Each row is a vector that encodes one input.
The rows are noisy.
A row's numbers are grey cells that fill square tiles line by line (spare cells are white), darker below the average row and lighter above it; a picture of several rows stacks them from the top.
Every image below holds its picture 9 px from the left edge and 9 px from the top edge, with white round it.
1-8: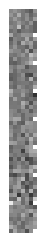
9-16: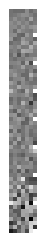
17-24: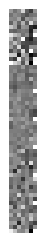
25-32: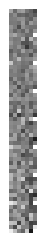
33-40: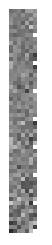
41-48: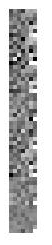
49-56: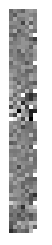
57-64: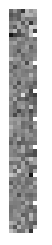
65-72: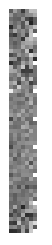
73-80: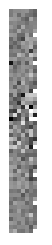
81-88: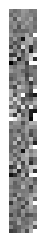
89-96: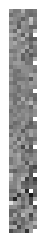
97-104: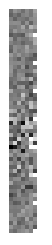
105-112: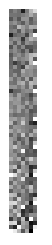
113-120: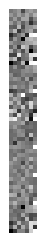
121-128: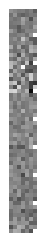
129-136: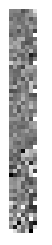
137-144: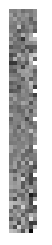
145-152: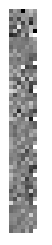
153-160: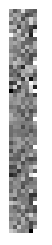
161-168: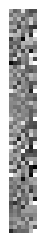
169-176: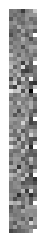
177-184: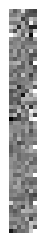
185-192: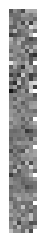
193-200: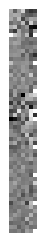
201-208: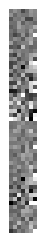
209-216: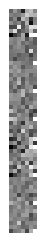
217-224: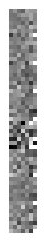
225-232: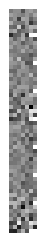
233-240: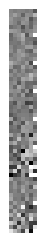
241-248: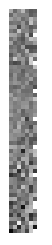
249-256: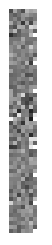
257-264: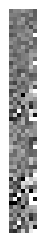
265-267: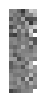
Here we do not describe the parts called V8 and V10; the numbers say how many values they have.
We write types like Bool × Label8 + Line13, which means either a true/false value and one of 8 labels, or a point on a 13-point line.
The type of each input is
Bool × (Circle16 + V8) × V10.
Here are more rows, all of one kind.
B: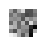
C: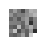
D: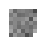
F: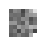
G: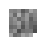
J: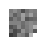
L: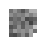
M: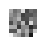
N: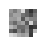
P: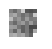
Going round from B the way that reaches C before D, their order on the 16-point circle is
B, C, G, N, P, D, J, L, M, F.
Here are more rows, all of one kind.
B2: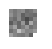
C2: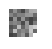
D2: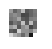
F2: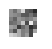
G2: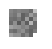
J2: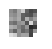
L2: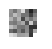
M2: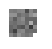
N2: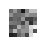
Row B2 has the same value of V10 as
F2, G2 and J2.
